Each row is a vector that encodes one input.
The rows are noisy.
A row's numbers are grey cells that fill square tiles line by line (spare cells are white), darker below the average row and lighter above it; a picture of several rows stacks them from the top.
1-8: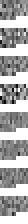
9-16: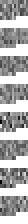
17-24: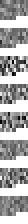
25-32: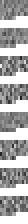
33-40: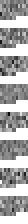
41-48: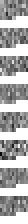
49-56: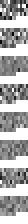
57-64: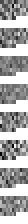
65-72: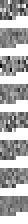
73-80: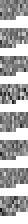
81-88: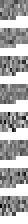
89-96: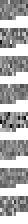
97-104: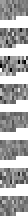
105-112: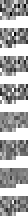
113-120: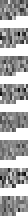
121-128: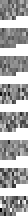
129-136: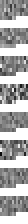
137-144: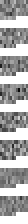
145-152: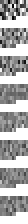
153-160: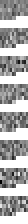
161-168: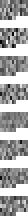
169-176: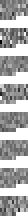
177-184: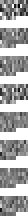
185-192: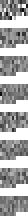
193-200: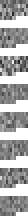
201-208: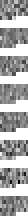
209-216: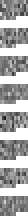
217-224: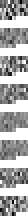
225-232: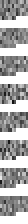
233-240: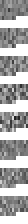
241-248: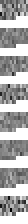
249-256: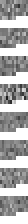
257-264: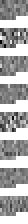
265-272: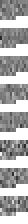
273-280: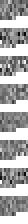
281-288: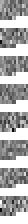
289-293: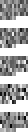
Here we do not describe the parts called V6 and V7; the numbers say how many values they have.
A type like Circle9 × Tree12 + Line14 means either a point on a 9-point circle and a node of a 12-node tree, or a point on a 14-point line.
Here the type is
(Bool × Bool × Bool + V7) × (Circle13 + V6).
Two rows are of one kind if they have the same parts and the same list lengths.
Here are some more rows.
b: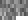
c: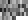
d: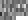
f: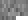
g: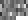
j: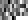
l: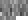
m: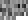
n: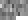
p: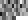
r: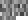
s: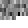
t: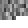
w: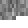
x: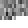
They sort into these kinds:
b, j, t
c, f, g, l, m, r, w
d, n, p, s
x

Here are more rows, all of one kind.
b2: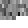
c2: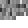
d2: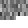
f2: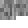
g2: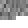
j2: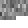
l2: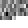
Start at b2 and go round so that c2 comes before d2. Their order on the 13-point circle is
b2, l2, j2, f2, c2, g2, d2.
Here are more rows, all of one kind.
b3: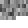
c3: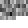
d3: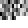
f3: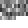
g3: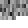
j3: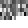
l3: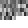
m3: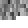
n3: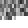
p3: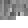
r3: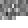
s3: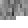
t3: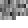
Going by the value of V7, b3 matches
g3, l3 and n3.
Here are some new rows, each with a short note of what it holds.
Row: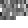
a point on a 13-point circle and three true/false values
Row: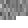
a point on a 13-point circle and a value of V7
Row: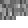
three true/false values and a value of V6
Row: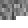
three true/false values and a value of V6
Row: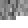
a value of V6 and a value of V7
